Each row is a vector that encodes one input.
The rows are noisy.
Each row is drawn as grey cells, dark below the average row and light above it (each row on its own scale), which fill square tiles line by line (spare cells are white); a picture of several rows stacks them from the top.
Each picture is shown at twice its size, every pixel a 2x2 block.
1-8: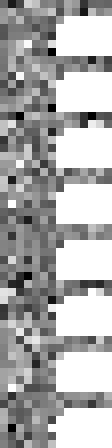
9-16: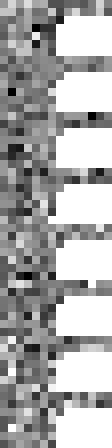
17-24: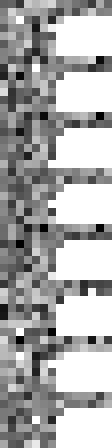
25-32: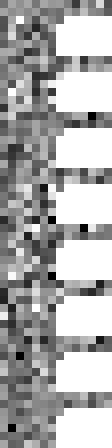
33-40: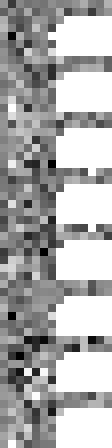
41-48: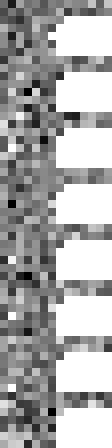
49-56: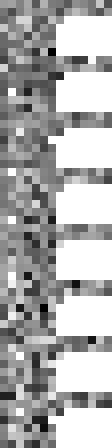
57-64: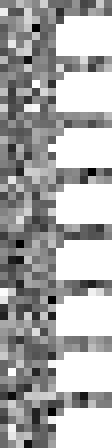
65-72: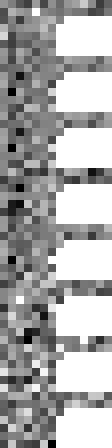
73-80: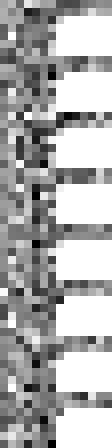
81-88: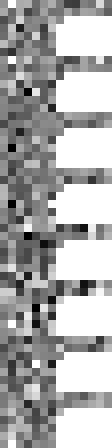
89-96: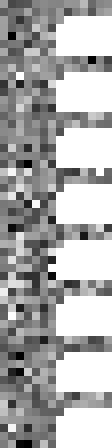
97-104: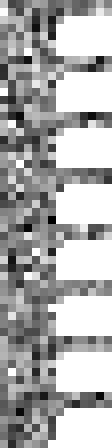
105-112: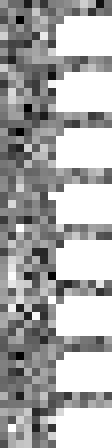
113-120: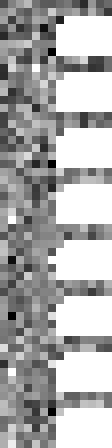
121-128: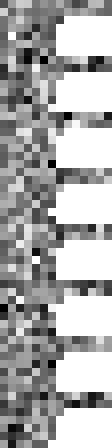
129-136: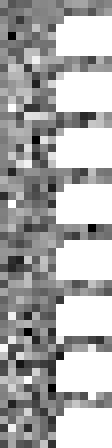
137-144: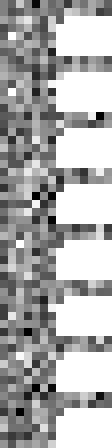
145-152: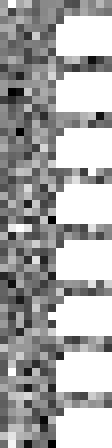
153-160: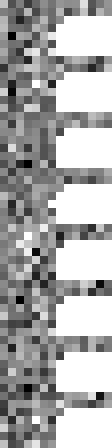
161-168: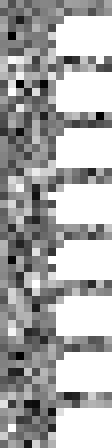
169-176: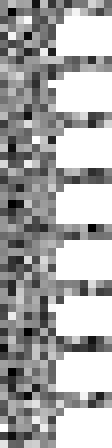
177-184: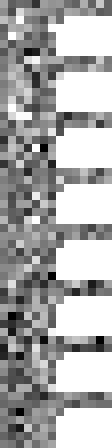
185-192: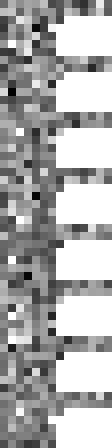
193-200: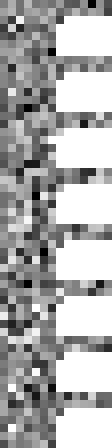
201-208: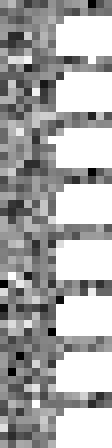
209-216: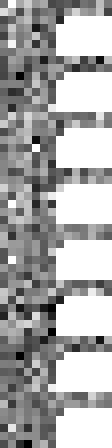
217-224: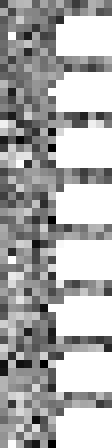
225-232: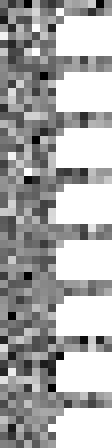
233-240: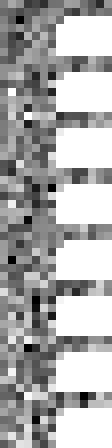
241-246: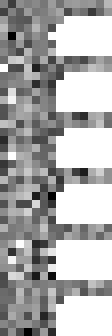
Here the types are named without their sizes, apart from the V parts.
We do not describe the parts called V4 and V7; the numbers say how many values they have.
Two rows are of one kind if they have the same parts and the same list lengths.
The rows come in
3 kinds.
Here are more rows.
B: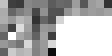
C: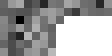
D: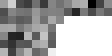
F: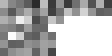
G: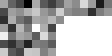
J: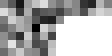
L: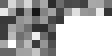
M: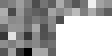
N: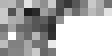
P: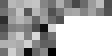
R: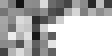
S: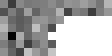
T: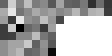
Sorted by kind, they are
B, J, N, R
C, D, G, S
F, L, M, P, T

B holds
a value of V4 and a value of V7.
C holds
a point on a line.
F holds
a point on a circle and a value of V7.
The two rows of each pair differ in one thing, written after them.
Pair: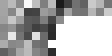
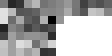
the value of V7
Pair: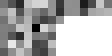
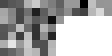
the value of V4
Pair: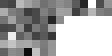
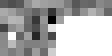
the value of V4
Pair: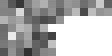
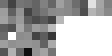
the value of V4
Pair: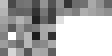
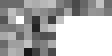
the value of V7
